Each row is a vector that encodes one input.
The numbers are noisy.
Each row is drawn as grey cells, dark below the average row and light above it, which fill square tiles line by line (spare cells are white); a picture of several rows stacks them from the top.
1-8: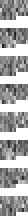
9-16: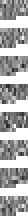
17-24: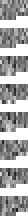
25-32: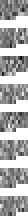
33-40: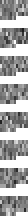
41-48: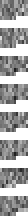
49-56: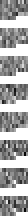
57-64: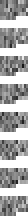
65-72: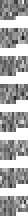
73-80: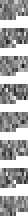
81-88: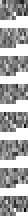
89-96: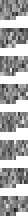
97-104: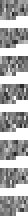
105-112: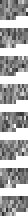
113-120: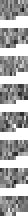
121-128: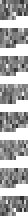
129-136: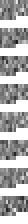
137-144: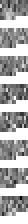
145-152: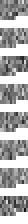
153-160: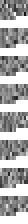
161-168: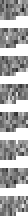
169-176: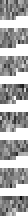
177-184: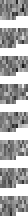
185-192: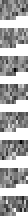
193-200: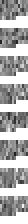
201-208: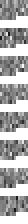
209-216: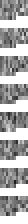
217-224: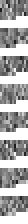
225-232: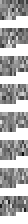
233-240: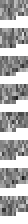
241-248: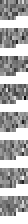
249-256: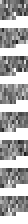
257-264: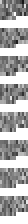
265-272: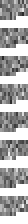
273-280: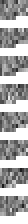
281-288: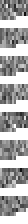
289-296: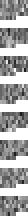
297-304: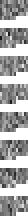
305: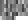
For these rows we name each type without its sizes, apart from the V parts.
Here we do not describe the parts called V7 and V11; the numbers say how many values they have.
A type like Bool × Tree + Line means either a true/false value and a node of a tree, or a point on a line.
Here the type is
Bool × Bool × Bool + (Circle + Unit) × V7 + Label × V11.
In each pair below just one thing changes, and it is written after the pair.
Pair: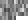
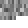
the label
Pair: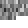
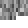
the label
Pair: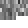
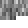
the value of V11
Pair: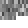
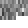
the label
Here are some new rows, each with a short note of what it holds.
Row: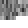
a point on a circle and a value of V7
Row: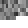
a value of V7
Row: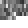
three true/false values
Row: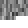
a point on a circle and a value of V7
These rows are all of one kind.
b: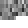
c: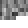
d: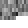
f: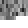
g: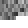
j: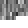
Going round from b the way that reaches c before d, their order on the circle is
b, f, j, c, d, g.
